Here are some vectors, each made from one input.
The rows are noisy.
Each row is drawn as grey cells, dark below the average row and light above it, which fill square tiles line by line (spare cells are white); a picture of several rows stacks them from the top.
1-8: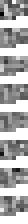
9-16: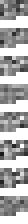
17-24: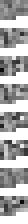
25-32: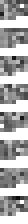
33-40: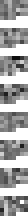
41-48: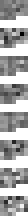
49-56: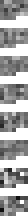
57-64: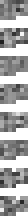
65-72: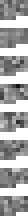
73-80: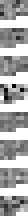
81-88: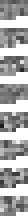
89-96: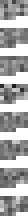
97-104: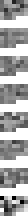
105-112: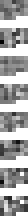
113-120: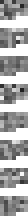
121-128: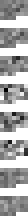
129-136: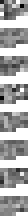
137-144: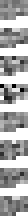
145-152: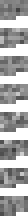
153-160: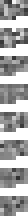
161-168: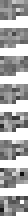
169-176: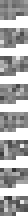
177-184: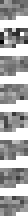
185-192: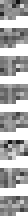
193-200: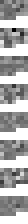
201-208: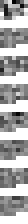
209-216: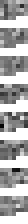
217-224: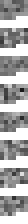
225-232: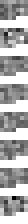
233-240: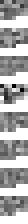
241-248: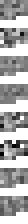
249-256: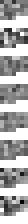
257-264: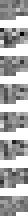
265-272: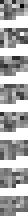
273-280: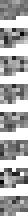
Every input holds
a list of up to two points on an 8-point line.
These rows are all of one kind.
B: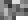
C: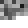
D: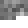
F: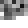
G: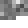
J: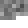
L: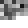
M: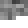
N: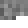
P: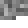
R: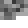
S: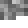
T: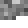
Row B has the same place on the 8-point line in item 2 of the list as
D, L and R.
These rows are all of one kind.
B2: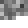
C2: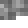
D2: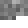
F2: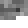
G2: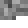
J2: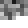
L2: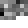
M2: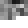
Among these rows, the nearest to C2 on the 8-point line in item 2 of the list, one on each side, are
D2 and G2.
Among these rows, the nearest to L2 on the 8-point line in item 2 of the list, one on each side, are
B2 and M2.
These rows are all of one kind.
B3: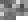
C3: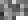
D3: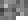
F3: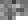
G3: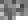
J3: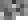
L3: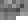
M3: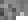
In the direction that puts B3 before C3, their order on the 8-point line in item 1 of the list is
G3, F3, D3, M3, B3, L3, J3, C3.
